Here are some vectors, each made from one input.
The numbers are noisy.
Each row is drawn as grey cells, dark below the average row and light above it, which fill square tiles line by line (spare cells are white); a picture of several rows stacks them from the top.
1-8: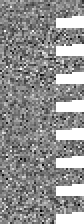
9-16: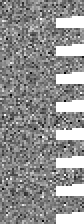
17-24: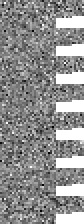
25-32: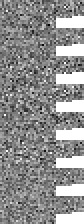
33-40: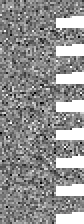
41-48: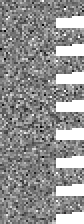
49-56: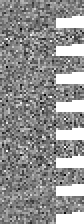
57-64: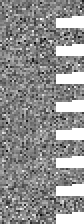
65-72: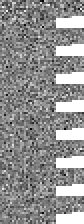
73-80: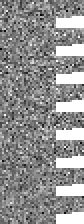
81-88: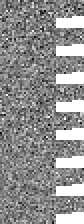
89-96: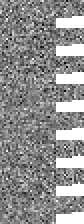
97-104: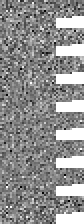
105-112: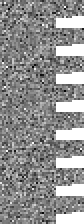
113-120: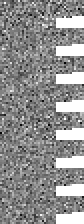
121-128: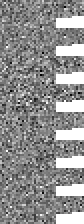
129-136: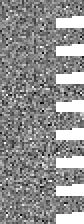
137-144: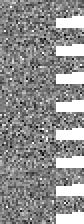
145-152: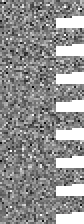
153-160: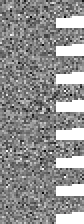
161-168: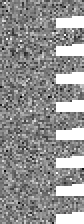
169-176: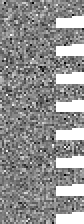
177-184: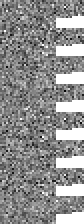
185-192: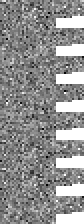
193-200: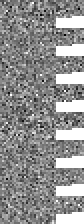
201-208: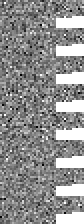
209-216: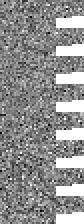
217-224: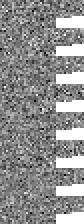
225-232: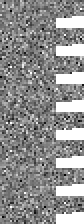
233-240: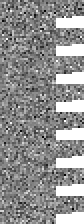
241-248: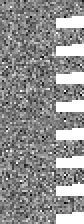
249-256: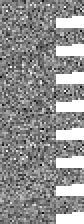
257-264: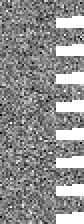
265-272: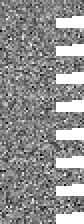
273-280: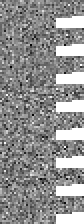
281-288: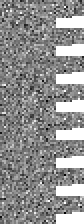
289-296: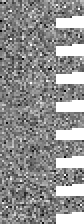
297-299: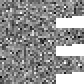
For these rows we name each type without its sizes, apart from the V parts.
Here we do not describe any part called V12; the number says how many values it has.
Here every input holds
a point on a circle, together with either a true/false value and a value of V12, or a list of points on a line.
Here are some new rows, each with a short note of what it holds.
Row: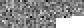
a point on a circle, together with a list of one item
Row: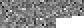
a point on a circle, together with a list of one item
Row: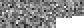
a point on a circle, a true/false value and a value of V12
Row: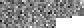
a point on a circle, together with the empty list
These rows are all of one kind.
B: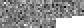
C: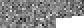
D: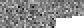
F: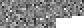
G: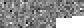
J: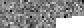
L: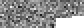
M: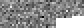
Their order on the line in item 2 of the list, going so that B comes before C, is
M, B, D, C, G, F, J, L.
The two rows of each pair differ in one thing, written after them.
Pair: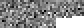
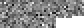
the place on the circle
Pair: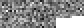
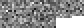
the value of V12
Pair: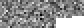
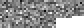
the place on the circle
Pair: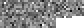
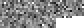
the value of V12
